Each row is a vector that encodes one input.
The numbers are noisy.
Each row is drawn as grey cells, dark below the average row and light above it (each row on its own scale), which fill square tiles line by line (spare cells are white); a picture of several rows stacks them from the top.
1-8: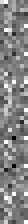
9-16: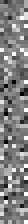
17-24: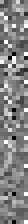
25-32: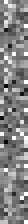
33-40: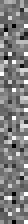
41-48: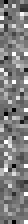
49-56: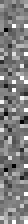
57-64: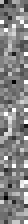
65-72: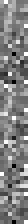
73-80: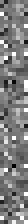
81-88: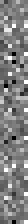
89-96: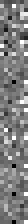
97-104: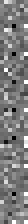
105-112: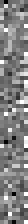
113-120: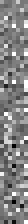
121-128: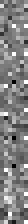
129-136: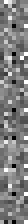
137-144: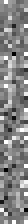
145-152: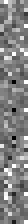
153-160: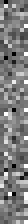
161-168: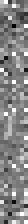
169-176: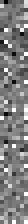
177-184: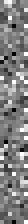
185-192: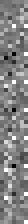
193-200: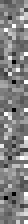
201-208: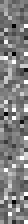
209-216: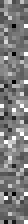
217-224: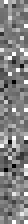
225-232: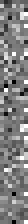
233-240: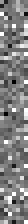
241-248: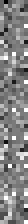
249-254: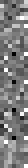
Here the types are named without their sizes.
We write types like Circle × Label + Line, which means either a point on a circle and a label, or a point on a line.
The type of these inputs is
Bool × Line + Tree.
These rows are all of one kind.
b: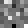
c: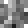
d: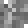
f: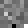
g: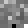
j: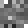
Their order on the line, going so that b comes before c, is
d, g, b, c, f, j.
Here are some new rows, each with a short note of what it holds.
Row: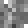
a point on a line and a true/false value
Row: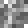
a point on a line and a true/false value
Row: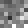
a node of a tree
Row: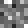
a point on a line and a true/false value
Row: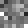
a node of a tree
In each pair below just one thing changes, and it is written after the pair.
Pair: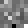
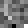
the place on the line
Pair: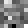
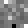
the true/false value
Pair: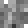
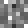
the place on the line
